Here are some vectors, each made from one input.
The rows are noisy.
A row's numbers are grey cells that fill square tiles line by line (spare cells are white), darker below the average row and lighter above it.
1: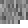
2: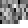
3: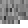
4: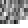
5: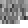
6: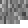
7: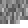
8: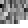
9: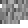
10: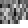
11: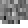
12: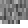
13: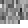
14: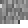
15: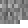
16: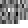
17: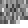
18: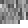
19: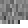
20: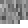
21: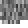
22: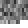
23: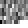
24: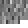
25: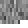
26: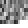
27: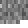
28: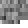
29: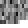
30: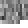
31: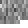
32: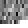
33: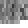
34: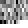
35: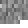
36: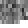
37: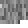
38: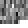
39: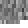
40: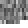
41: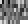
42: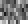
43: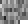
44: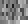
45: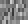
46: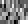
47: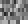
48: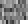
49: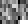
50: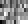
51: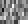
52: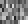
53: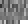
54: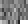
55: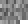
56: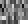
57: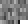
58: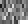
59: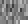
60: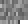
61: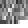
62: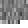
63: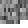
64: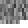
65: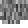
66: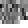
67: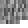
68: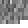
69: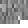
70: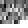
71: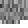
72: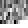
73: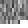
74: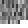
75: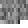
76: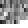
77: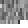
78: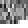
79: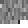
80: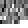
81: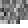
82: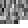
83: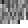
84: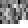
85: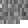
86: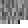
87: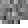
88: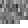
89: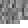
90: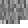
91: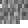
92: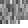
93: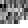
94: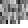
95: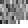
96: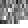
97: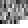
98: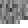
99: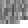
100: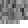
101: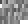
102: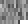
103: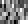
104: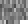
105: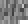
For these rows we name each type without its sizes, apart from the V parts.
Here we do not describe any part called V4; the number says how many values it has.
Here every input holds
either two values of V4, or a list of points on a line.
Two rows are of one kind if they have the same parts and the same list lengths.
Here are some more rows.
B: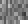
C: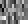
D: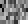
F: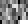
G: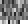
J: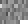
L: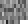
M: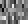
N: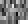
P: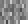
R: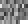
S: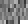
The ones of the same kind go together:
B, G, J, R
C, D, M, N
F
L, P, S

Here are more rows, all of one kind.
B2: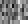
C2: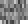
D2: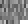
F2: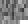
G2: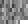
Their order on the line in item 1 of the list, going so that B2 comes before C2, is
F2, B2, G2, C2, D2.
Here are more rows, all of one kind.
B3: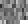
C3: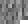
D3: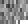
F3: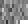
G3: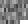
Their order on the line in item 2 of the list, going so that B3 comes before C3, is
F3, B3, D3, C3, G3.
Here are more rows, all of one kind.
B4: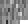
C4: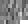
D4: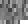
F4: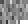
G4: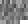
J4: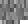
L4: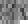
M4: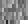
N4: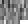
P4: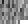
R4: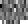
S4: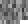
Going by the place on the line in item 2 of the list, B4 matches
F4, L4, M4 and P4.
